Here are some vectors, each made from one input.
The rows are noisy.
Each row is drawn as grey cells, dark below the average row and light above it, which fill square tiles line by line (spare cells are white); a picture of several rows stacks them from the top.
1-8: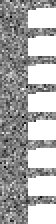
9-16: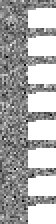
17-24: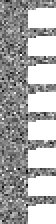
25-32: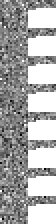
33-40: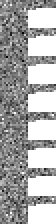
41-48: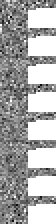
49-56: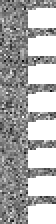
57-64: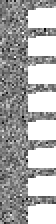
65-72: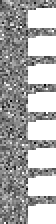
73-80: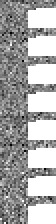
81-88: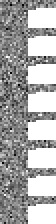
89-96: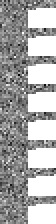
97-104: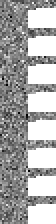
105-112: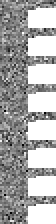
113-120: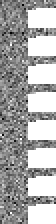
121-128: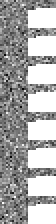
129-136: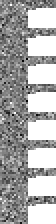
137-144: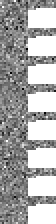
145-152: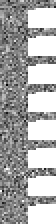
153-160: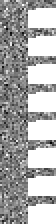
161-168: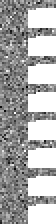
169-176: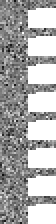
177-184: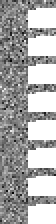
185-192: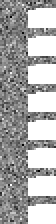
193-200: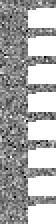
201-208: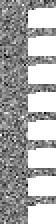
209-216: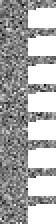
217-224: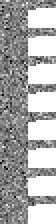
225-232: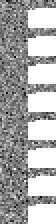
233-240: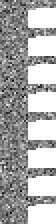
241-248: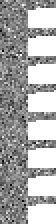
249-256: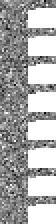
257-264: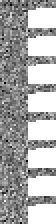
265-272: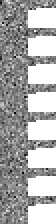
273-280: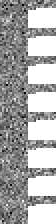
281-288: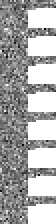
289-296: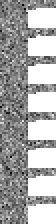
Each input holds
a point on each of three 9-point lines, together with either a point on a 9-point line, or a point on a 12-point line.
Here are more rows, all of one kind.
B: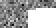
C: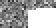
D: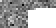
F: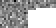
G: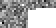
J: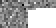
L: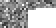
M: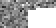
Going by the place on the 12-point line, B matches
D and L.
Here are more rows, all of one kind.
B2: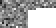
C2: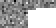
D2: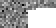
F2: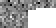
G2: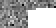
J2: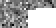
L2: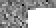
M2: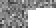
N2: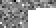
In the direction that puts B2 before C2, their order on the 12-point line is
D2, G2, N2, B2, M2, C2, L2, F2, J2.
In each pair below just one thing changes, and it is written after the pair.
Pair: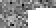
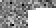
the place on the 12-point line
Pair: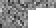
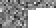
the place on the 12-point line
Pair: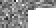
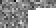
the place on the 12-point line
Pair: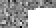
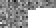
the place on the 12-point line
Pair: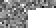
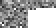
the place on one of the three 9-point lines
